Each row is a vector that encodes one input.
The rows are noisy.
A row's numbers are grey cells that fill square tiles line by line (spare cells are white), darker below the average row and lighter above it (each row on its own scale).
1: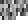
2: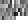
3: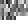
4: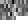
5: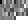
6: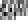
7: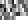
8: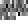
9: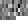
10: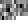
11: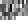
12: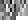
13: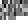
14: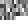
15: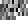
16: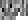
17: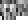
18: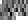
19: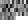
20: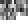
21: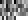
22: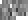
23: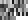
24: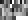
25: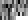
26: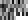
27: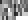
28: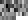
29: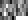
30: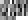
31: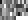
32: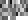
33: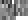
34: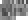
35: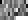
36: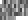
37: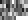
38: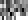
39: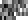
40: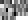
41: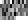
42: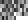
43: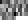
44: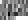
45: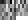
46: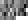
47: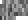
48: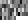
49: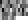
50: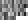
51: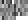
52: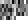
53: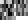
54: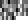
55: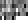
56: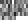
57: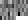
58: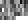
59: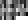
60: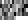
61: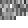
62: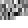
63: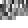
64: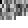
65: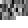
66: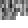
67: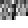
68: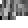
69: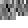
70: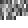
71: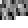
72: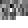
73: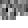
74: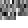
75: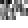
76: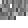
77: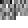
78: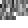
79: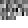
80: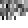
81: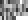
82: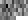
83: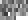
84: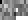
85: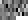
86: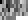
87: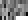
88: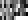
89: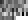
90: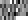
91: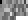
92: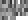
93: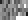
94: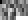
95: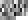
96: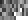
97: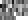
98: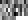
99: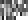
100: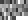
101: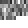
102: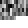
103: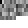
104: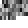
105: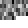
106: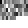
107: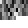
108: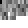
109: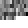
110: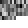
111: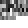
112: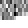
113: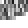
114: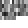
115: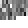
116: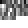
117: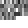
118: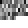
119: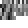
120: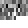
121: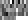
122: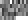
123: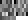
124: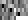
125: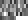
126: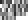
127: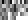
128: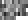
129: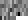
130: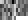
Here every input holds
a true/false value, together with either a point on a 6-point line, or a node of a 10-node tree.
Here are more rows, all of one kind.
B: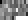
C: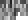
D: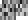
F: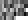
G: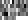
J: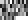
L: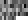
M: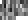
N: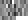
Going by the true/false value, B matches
C and N.
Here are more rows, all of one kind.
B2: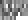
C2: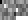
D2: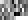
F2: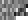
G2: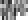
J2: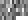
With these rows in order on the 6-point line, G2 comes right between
B2 and D2.
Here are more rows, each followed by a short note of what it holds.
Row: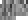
a point on a 6-point line and a true/false value
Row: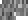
a node of a 10-node tree and a true/false value
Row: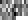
a point on a 6-point line and a true/false value
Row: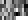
a point on a 6-point line and a true/false value
